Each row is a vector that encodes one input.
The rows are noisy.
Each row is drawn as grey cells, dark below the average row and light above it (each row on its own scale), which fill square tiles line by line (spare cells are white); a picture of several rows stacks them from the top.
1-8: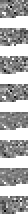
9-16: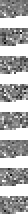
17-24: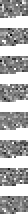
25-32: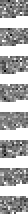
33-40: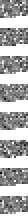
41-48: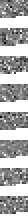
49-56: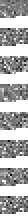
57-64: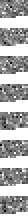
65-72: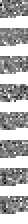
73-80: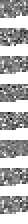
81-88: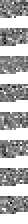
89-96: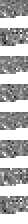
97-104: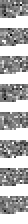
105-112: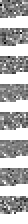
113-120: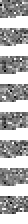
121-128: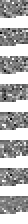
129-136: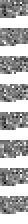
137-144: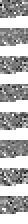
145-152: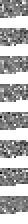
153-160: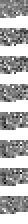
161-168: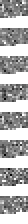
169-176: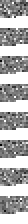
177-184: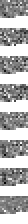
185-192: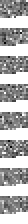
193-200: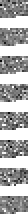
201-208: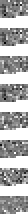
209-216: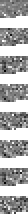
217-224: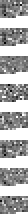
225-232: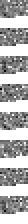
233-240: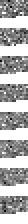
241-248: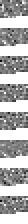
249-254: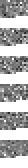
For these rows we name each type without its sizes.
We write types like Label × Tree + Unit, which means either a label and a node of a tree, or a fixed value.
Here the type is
Circle + Line.
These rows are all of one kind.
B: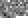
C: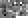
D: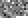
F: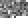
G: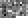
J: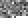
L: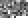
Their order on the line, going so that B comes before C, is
L, F, J, D, B, C, G.
